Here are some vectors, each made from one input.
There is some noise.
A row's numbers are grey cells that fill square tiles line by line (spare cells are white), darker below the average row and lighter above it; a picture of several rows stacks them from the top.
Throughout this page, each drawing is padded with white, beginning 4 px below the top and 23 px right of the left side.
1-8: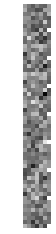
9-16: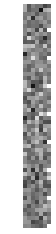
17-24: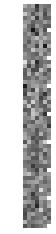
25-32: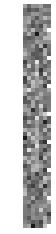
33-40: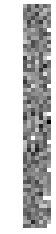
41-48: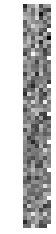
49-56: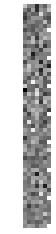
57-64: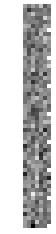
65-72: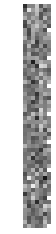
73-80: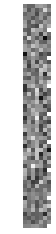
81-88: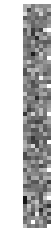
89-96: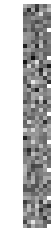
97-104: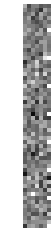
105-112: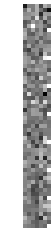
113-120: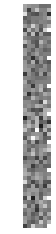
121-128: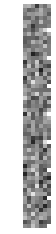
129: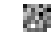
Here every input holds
either one of 11 labels and a true/false value, or a point on a 7-point line.
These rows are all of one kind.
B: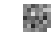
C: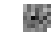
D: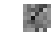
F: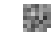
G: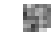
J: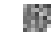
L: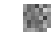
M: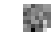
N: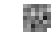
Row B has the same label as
C, F and N.
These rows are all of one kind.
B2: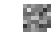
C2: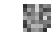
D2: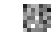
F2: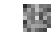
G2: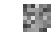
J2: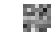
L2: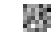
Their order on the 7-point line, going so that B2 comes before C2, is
B2, J2, G2, C2, F2, D2, L2.
